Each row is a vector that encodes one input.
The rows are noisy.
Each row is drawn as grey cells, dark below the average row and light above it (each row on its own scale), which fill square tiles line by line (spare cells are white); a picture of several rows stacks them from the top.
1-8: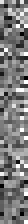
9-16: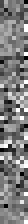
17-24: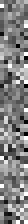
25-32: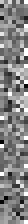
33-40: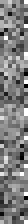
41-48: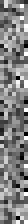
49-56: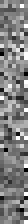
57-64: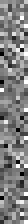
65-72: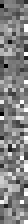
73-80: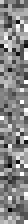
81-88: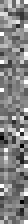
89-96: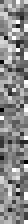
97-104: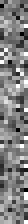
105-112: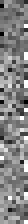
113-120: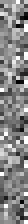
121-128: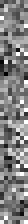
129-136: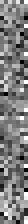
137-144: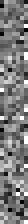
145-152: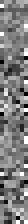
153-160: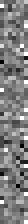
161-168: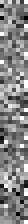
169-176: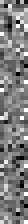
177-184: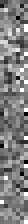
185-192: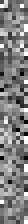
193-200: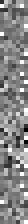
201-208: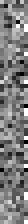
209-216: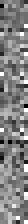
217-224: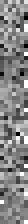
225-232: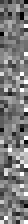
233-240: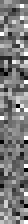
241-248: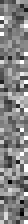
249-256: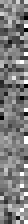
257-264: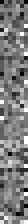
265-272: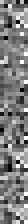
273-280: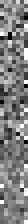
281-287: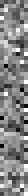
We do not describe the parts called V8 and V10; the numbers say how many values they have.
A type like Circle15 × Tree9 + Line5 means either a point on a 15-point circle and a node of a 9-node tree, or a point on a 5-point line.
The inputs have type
(Bool × Bool × Bool × Bool + Line9) × V10 + V8.
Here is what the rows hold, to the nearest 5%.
About 10% of them hold a value of V8. The rest hold a value of V10, together with either a point on a 9-point line, or four true/false values.
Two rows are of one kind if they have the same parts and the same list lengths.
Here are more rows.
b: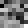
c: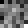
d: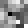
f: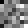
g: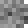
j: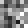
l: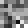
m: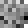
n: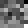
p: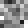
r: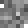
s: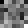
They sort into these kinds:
b, c, f, n, p, r, s
d, g, m
j, l

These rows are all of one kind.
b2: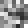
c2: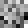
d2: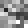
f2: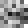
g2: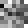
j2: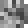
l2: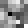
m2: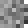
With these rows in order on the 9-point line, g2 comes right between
j2 and m2.
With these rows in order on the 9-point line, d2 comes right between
b2 and l2.
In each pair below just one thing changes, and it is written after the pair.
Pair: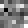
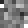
the value of V10
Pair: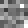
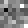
the value of V10
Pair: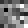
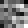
the value of V10
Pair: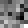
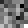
the value of V10
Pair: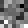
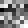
one of the four true/false values
